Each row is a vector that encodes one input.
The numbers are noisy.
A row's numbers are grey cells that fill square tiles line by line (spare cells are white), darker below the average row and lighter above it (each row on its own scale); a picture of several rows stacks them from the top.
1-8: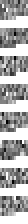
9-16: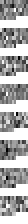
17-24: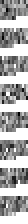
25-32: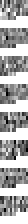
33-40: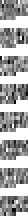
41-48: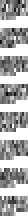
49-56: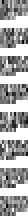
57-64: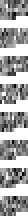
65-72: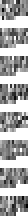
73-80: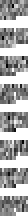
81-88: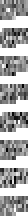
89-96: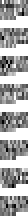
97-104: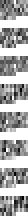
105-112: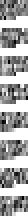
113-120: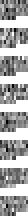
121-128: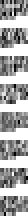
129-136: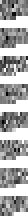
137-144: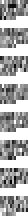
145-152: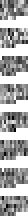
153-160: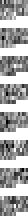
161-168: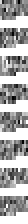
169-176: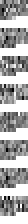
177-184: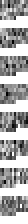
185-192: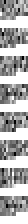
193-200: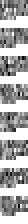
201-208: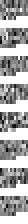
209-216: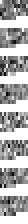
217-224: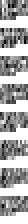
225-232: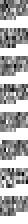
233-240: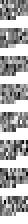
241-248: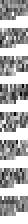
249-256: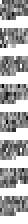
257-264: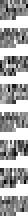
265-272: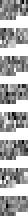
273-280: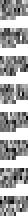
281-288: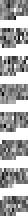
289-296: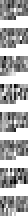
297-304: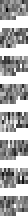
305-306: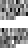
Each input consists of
either a point on a 10-point circle and a point on an 11-point line, or a point on a 7-point line and a true/false value.
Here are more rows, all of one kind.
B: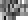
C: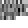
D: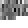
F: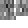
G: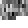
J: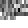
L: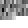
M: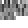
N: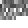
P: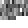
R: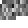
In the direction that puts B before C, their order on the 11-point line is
L, P, J, R, F, N, G, B, D, M, C.
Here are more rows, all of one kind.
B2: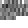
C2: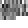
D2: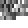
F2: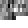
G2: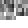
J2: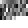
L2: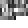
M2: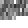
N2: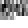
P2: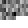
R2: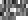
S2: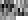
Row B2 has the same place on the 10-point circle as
C2, M2 and S2.
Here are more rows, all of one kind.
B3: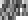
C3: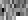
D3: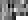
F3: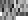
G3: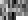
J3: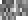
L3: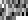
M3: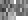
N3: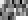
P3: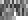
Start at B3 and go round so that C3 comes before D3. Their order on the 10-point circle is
B3, P3, M3, F3, C3, L3, D3, G3, J3, N3.
